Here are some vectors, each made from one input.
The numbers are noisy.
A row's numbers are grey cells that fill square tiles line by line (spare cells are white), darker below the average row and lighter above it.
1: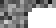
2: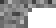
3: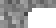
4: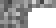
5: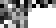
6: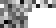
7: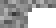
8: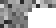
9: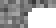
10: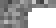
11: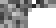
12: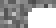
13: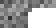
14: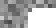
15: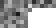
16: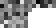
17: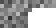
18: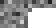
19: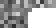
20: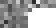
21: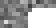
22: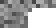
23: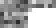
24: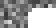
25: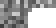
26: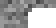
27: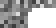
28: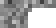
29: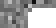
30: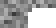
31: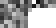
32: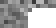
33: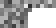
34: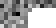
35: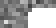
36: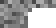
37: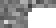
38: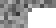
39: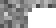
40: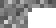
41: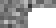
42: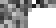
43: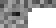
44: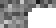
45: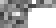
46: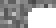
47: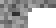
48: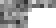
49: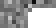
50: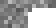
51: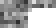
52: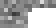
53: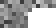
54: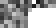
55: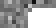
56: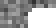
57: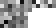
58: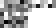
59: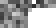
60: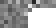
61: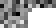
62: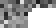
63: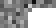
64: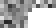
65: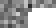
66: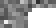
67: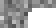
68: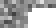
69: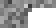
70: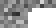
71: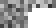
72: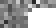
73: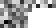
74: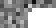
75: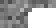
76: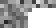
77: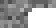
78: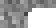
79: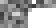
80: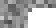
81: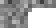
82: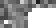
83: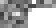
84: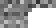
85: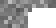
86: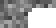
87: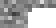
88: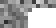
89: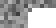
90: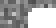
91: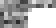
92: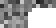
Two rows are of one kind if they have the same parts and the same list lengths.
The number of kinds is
2.
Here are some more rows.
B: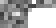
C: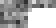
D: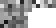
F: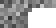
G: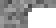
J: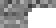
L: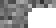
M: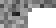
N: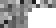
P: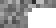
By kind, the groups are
B, C
D, F, G, J, L, M, N, P

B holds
a true/false value.
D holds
a node of an 11-node tree and a true/false value.
